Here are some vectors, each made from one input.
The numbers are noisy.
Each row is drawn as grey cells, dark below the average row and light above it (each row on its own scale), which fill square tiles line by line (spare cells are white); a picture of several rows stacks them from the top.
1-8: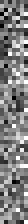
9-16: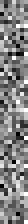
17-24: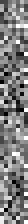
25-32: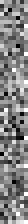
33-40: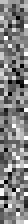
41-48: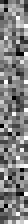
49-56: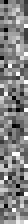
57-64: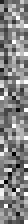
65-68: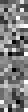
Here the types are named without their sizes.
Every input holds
a label.
